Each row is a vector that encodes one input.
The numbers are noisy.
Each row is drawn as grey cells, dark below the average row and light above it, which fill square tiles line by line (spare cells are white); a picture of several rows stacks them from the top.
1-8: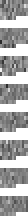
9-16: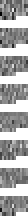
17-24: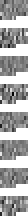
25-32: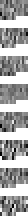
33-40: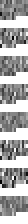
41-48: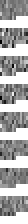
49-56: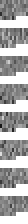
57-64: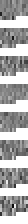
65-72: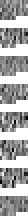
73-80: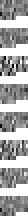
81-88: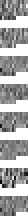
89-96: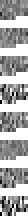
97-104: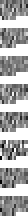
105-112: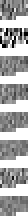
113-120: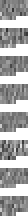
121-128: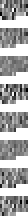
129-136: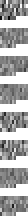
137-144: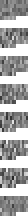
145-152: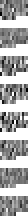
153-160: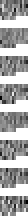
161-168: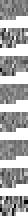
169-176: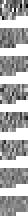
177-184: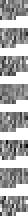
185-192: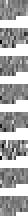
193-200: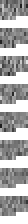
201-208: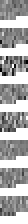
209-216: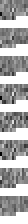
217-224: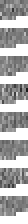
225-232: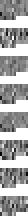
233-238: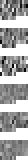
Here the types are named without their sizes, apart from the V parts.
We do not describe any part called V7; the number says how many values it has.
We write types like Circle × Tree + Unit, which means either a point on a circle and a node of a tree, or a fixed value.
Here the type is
List(Label × V7).
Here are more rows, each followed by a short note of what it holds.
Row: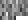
the empty list
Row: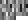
the empty list
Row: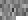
a list of two items
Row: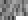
a list of one item
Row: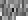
a list of two items
